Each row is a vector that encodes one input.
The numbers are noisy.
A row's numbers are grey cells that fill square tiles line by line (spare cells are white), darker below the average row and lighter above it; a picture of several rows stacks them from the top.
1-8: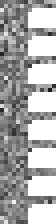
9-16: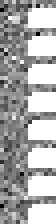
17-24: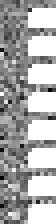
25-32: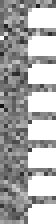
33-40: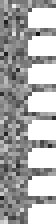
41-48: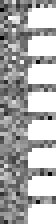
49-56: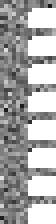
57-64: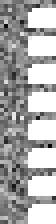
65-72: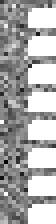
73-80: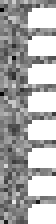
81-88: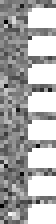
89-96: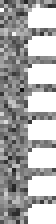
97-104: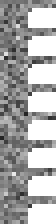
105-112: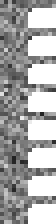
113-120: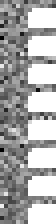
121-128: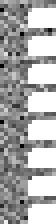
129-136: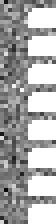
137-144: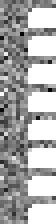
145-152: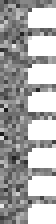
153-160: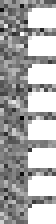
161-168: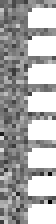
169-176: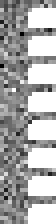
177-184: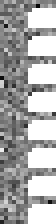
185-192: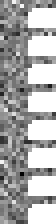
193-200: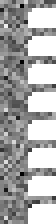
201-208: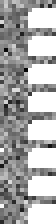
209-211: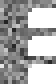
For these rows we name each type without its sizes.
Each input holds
a point on a circle, together with a list of points on a line.
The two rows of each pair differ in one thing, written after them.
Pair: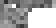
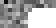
the place on the line in item 1 of the list
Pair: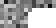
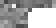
the place on the line in item 1 of the list
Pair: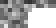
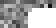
the place on the line in item 1 of the list
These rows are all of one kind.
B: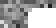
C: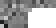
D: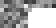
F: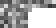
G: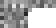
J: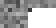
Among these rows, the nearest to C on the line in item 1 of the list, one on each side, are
G and J.
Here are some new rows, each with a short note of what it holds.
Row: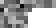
a point on a circle, together with the empty list
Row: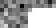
a point on a circle, together with the empty list
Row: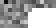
a point on a circle, together with a list of one item
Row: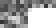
a point on a circle, together with the empty list
